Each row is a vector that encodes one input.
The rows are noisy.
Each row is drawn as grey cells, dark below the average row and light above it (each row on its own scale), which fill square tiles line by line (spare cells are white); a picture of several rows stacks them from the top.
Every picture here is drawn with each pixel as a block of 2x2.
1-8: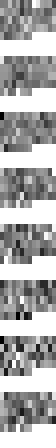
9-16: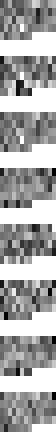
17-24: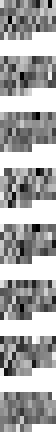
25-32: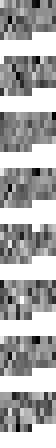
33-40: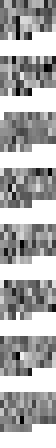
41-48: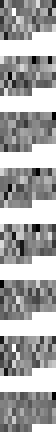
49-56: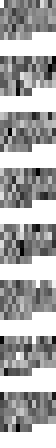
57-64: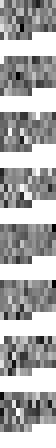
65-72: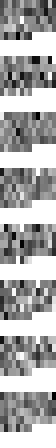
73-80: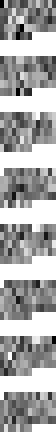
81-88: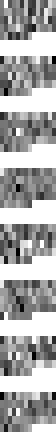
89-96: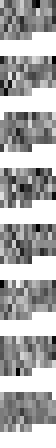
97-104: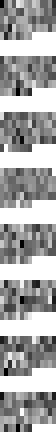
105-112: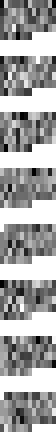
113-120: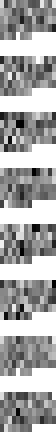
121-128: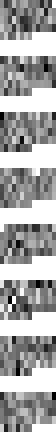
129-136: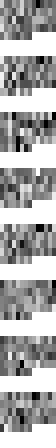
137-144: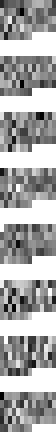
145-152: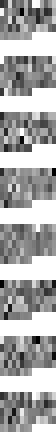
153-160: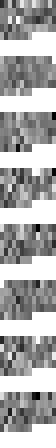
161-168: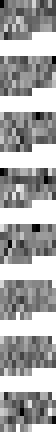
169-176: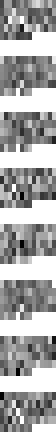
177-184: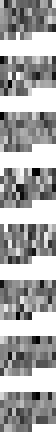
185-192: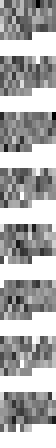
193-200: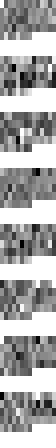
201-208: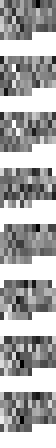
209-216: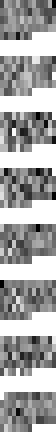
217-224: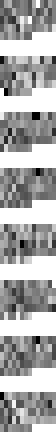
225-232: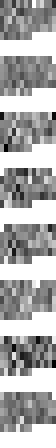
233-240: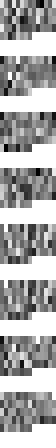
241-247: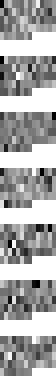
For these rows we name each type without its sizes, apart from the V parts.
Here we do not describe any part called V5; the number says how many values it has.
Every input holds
a list of items, each a point on a line and a value of V5.
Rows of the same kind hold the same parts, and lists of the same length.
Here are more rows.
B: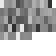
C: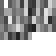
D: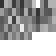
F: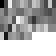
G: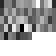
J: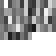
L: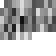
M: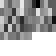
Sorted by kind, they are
B, L, M
C, J
D, F, G

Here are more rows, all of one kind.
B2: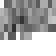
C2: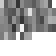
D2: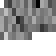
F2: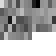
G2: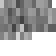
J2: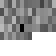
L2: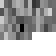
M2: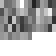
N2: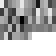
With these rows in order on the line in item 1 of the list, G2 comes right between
B2 and C2.
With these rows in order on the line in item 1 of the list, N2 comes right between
B2 and M2.
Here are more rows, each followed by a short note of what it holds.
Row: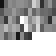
a list of two items
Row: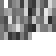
the empty list
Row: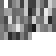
the empty list
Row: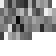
a list of one item
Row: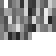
the empty list
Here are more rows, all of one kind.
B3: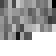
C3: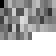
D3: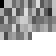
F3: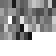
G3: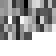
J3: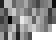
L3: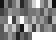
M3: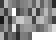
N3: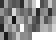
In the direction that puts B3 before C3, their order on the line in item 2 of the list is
L3, N3, M3, F3, G3, J3, B3, C3, D3.
